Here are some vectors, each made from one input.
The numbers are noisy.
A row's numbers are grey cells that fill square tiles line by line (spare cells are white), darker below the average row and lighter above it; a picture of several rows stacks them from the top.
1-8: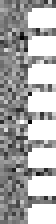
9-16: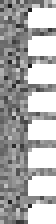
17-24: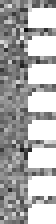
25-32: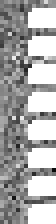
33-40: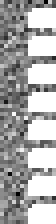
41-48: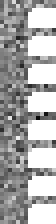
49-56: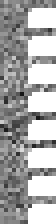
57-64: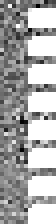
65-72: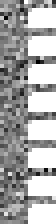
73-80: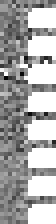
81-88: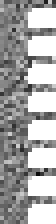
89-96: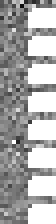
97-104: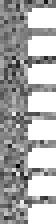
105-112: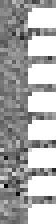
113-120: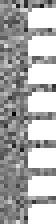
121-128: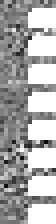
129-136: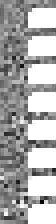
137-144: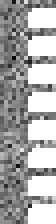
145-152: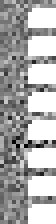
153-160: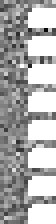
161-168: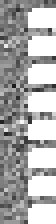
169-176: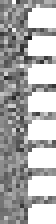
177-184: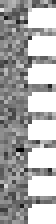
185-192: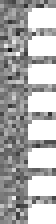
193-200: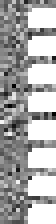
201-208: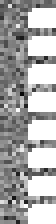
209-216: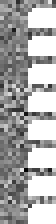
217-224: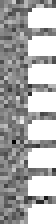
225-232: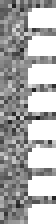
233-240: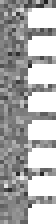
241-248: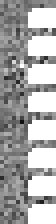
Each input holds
three true/false values, together with a list of up to three points on a 4-point line.
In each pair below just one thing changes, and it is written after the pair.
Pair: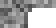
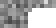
one of the three true/false values
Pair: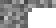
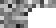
the place on the 4-point line in item 1 of the list
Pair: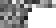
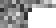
one of the three true/false values
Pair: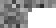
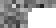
the place on the 4-point line in item 1 of the list
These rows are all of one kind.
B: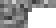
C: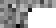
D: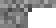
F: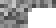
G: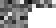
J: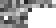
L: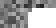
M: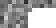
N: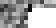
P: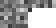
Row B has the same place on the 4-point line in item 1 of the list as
D and G.
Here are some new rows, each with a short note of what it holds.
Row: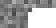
three true/false values, together with a list of one item
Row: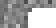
three true/false values, together with a list of one item
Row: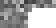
three true/false values, together with a list of two items
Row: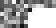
three true/false values, together with the empty list
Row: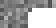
three true/false values, together with a list of one item
